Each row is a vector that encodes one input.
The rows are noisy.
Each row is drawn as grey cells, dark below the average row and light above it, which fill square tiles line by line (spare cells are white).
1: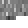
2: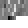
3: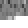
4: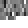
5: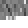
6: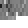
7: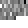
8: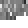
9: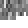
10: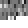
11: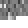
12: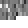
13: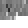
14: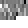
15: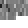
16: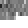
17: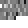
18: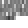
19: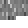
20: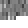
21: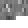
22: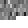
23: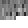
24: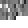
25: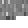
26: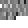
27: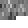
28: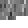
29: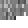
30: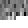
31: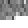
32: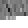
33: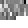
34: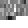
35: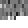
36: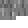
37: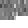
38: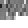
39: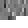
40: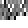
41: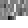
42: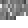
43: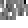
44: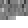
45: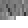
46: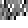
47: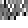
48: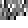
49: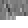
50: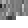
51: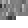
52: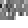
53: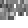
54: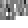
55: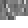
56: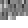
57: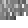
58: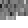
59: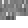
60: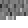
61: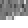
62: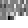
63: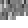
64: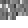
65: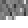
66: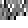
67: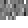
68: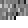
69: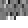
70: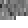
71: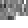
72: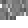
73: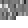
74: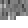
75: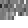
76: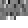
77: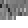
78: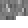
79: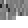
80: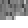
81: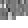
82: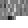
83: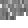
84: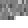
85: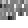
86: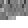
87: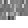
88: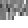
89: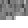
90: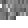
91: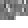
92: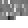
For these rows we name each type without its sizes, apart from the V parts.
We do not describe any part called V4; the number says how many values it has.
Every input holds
a list of items, each a true/false value and a value of V4.
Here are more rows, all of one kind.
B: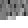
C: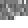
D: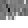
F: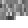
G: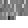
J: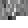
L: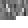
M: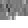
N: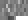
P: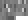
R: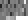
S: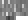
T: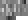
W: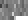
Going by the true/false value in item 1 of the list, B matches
D, M, R and W.
